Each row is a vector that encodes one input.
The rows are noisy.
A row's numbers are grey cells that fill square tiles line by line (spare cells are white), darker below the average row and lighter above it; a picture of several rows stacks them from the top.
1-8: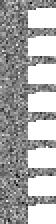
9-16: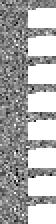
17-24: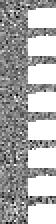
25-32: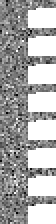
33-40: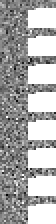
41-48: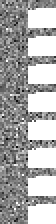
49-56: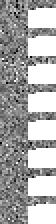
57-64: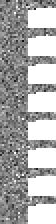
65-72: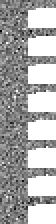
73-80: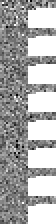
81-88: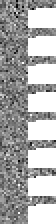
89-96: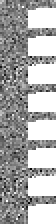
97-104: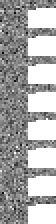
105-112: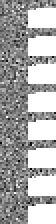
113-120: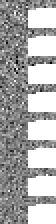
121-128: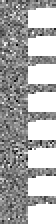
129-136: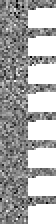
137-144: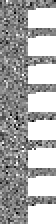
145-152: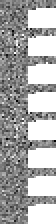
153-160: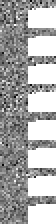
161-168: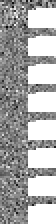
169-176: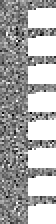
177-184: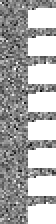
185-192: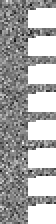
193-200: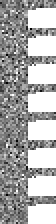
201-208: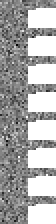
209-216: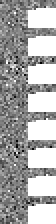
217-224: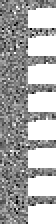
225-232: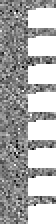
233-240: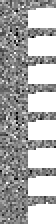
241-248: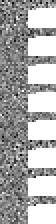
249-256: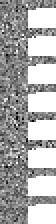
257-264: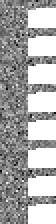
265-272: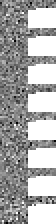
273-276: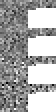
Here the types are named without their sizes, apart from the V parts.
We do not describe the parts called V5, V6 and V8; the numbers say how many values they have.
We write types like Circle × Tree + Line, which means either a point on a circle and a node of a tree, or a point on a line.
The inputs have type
Bool × V8 + (Line + V5) × (Line + V6).
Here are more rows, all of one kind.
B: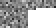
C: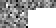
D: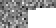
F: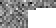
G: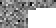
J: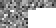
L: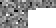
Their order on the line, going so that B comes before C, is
L, G, F, B, D, J, C.
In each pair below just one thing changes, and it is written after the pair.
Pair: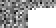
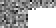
the value of V8
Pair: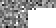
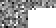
the value of V8
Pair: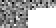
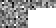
the true/false value
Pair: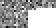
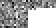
the value of V8
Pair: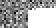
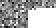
the true/false value
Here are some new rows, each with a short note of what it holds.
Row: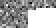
a point on a line and a value of V5
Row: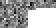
a point on each of two lines
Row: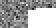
a point on each of two lines
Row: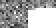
a value of V5 and a value of V6
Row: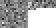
a point on a line and a value of V6
